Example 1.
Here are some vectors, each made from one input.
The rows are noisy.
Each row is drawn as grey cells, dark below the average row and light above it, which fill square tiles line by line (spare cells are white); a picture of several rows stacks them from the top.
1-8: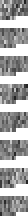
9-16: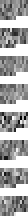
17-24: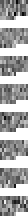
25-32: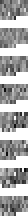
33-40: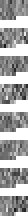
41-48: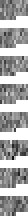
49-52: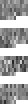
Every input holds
a point on a 7-point line.
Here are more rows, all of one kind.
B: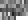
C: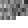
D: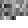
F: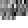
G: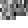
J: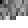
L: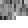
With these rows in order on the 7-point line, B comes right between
C and J.
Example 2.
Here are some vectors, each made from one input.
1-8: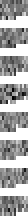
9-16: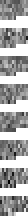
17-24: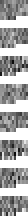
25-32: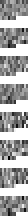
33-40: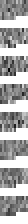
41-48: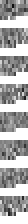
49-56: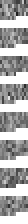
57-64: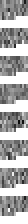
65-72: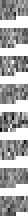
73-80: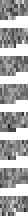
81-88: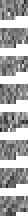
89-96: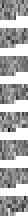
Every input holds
a point on a 10-point line.
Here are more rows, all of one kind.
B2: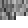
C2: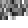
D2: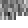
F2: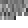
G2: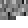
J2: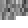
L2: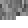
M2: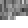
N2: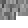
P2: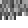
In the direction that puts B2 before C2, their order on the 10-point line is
G2, B2, N2, D2, F2, P2, L2, M2, J2, C2.
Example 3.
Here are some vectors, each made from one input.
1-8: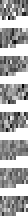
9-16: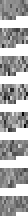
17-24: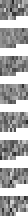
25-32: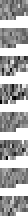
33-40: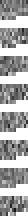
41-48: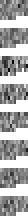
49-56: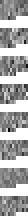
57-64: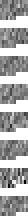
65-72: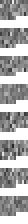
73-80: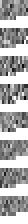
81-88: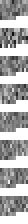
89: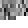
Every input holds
a point on a 16-point line.
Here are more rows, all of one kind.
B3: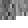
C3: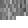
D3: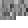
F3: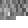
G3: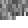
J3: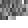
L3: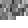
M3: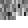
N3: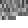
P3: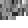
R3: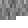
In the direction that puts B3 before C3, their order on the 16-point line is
J3, B3, M3, F3, C3, D3, L3, R3, P3, G3, N3.
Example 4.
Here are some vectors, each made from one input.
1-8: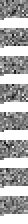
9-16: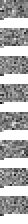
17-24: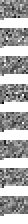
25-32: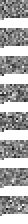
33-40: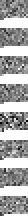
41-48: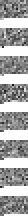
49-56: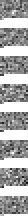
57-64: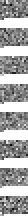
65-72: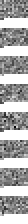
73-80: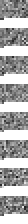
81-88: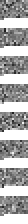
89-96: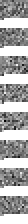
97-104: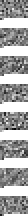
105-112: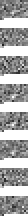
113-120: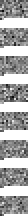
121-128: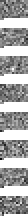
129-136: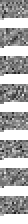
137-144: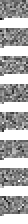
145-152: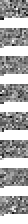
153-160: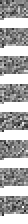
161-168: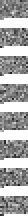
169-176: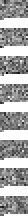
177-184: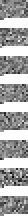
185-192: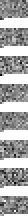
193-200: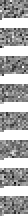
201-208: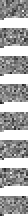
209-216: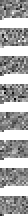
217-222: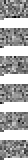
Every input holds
a point on a 13-point circle.
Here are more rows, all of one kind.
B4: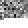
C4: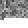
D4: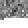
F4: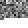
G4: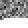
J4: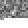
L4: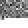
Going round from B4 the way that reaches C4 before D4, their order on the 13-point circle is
B4, F4, L4, C4, D4, G4, J4.
